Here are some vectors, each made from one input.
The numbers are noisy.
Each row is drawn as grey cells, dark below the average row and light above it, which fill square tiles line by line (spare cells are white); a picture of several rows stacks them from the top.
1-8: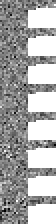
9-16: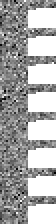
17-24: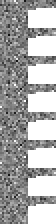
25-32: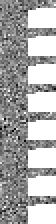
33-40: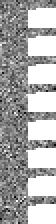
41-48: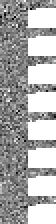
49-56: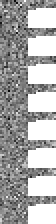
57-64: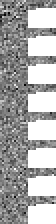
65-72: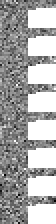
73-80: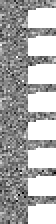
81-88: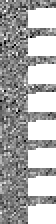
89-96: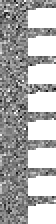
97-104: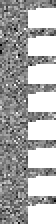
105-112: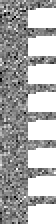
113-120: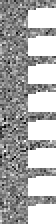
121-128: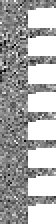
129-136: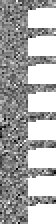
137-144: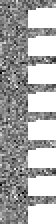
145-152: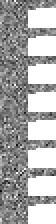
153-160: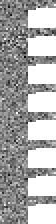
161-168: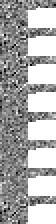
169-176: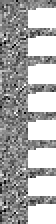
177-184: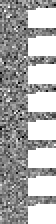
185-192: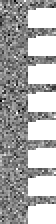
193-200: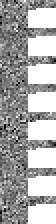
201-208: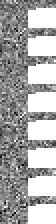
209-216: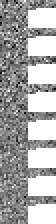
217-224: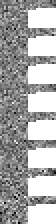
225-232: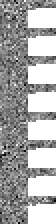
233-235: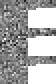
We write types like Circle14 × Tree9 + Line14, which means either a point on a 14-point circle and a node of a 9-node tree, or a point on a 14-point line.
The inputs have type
Bool × Bool × Bool × (Line14 + Tree9).
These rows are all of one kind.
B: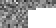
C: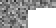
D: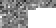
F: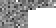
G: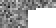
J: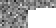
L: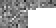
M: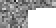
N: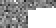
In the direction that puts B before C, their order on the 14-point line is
B, J, D, F, L, M, G, N, C.
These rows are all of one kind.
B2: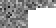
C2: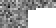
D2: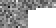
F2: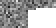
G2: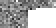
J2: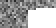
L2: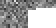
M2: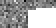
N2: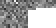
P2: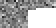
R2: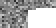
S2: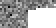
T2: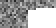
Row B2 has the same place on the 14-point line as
J2, L2, N2 and T2.
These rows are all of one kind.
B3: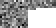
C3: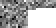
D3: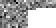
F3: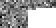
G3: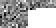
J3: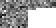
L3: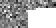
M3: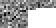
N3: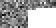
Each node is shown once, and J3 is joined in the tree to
D3, F3 and L3.
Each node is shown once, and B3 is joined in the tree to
G3.
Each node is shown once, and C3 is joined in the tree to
F3.
